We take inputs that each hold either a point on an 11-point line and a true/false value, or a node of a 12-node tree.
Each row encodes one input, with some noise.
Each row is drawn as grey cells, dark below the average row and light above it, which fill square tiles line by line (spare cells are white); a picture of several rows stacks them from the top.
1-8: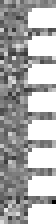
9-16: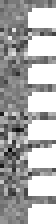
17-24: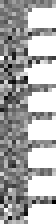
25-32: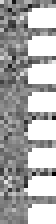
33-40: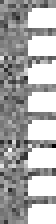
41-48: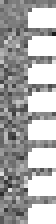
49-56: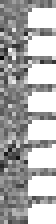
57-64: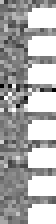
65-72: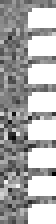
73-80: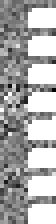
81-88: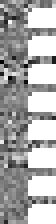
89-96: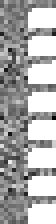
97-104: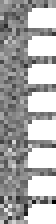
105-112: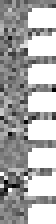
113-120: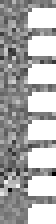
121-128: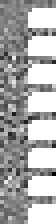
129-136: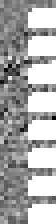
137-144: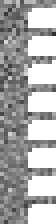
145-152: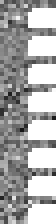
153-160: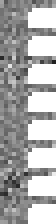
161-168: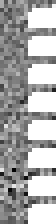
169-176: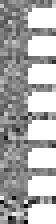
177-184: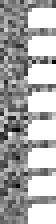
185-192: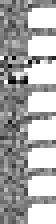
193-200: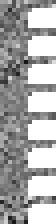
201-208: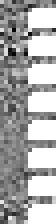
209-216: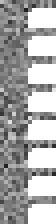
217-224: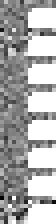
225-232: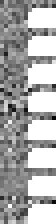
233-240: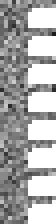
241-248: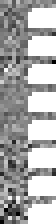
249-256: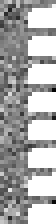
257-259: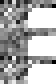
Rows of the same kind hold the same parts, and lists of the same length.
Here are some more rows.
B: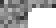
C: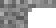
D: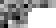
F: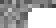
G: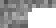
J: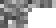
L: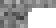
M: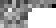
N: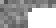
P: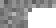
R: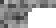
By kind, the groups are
B, C, D, L, R
F, G, J, M, N, P

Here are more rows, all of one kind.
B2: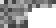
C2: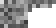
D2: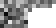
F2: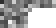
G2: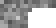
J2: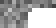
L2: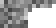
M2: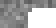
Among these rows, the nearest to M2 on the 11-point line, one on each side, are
F2 and J2.
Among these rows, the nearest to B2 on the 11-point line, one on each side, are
D2 and G2.
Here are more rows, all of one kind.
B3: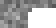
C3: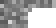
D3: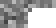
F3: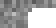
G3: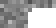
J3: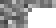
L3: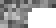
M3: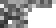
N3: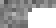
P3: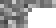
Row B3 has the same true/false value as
D3 and G3.
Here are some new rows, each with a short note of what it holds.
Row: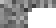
a node of a 12-node tree
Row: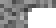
a node of a 12-node tree
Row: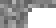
a point on an 11-point line and a true/false value
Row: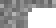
a point on an 11-point line and a true/false value
